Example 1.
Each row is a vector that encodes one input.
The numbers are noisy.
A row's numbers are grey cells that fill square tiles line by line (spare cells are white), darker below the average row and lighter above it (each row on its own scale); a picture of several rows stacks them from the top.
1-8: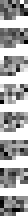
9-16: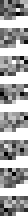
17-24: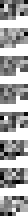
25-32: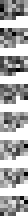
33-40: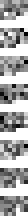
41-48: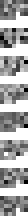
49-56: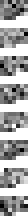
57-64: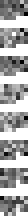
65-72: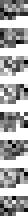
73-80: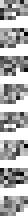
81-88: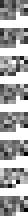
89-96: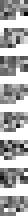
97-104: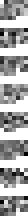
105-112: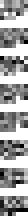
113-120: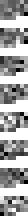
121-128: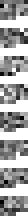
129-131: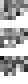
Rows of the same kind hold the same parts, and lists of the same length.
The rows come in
2 kinds.
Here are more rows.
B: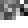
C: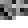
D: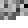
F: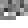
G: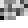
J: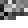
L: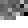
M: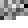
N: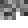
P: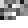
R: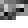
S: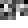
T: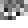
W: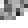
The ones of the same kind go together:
B, C, J, L, N, R, S
D, F, G, M, P, T, W

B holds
a node of a 12-node tree.
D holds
a point on a 5-point circle and a true/false value.
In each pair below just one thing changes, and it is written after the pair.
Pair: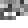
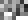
the true/false value
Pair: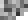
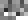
the place on the 5-point circle
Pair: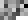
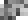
the true/false value
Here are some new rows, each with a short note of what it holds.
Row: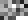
a point on a 5-point circle and a true/false value
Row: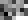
a node of a 12-node tree
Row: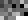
a node of a 12-node tree
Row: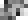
a point on a 5-point circle and a true/false value
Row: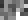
a node of a 12-node tree
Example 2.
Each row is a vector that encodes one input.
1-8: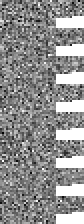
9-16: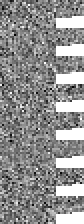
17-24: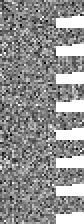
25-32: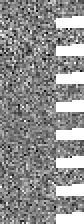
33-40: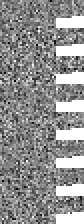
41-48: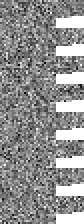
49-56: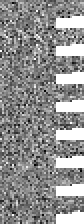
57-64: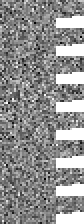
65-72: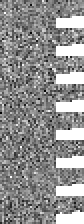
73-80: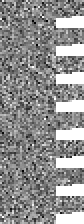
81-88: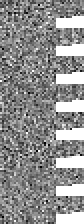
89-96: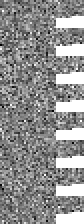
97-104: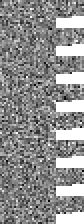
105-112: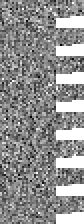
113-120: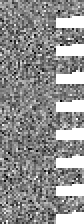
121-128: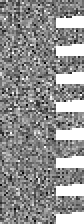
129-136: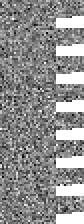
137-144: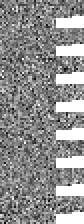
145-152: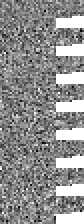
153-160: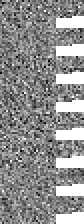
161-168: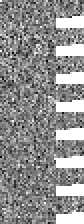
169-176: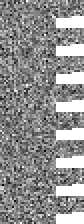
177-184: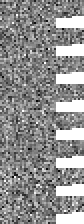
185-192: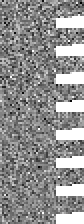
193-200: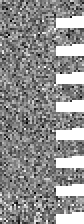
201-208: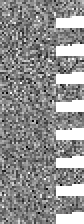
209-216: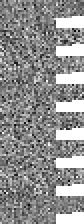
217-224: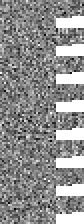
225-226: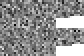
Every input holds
either a point on a 6-point circle, or a point on a 13-point circle and one of 10 labels, or a fixed value.
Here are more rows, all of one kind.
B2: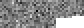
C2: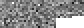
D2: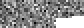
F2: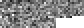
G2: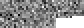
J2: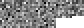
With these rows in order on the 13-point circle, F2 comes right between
B2 and J2.
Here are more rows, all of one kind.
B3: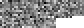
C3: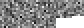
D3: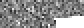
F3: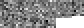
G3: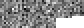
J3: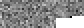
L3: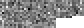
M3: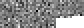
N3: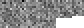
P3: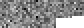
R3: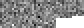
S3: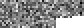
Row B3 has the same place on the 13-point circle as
G3, L3, R3 and S3.
